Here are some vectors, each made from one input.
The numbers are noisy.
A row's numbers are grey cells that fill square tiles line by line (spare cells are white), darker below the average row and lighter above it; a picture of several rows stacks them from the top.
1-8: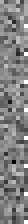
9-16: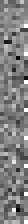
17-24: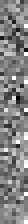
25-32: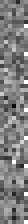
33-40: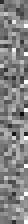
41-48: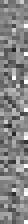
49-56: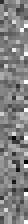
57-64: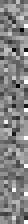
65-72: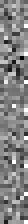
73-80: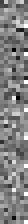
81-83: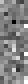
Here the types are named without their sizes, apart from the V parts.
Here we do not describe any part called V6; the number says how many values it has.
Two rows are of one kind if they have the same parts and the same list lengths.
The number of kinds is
2.
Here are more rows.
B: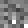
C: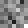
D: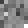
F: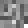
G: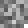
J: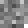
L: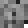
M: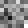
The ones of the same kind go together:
B, D, F, G, J, L
C, M

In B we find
a label and three true/false values.
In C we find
a label and a value of V6.
